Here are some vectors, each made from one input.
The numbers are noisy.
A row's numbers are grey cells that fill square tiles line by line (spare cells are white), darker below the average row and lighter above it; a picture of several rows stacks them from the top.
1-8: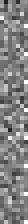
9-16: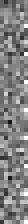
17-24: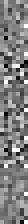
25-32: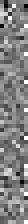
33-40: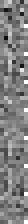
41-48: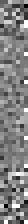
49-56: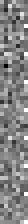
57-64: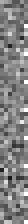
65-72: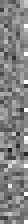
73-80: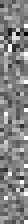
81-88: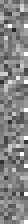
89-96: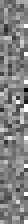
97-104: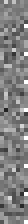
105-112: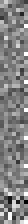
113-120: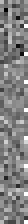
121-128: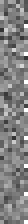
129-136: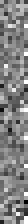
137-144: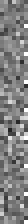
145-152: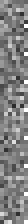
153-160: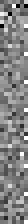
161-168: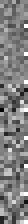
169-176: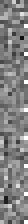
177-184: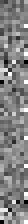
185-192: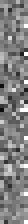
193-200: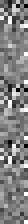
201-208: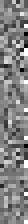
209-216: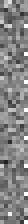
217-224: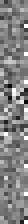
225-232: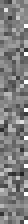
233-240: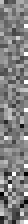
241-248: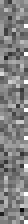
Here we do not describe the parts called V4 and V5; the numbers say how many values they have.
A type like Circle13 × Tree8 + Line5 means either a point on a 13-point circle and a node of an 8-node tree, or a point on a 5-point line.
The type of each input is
Bool × Bool × Bool × Bool × V4 + Tree9 × Tree9 + V5.
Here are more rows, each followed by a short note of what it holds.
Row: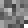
four true/false values and a value of V4
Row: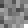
four true/false values and a value of V4
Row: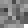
a node of each of two 9-node trees
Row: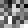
a value of V5
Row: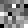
a value of V5
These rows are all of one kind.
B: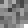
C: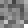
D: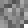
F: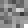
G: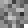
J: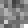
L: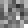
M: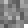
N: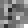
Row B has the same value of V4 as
F, G and J.
